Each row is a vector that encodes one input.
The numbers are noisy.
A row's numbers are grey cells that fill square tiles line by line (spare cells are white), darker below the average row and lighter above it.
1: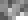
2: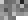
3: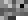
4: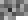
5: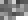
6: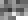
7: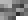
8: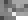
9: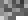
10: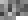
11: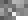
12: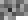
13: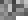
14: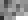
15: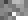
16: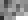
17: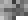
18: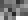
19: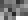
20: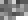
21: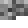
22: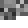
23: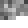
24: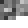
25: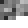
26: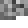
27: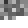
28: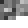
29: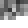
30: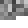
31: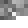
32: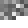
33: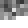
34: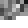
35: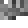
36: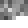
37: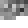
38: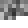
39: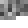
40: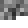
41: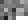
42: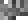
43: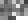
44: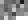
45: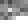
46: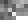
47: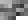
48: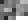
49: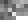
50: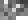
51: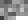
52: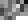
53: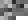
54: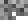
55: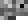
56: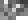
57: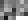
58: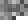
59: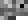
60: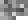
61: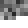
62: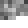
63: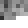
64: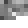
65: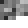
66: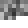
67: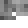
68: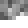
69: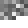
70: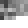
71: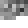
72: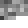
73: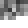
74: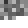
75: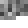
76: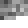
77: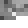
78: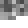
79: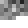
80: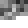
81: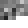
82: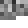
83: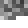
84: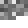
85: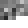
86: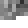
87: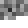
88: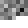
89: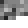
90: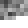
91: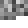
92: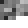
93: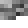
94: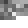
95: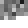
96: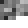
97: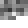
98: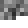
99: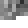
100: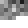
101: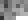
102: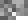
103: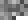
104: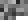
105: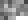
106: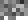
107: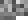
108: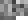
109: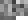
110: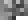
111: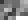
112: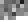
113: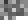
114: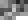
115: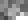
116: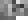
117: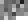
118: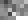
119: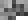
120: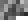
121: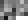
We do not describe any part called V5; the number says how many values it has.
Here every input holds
a value of V5, together with either one of 10 labels, or a node of a 9-node tree.
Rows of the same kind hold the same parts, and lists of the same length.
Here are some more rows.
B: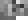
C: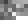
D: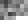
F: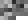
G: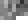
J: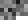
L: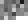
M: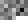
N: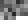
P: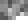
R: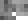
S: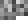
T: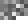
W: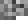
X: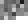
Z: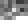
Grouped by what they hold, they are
B, C, D, P, R, S, W
F, G, J, L, M, N, T, X, Z

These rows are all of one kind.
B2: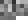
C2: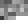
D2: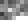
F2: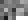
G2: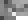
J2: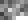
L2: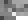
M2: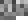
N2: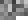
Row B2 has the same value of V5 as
M2 and N2.
